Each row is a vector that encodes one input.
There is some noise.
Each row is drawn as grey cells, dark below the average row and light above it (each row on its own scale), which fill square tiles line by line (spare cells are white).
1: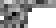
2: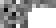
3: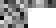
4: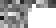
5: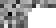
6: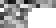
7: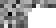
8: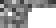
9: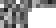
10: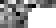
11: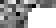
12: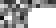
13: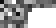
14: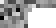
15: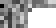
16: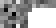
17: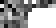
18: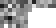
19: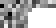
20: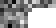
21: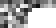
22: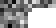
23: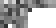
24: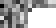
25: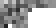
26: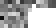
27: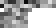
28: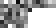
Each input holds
one of 6 labels.
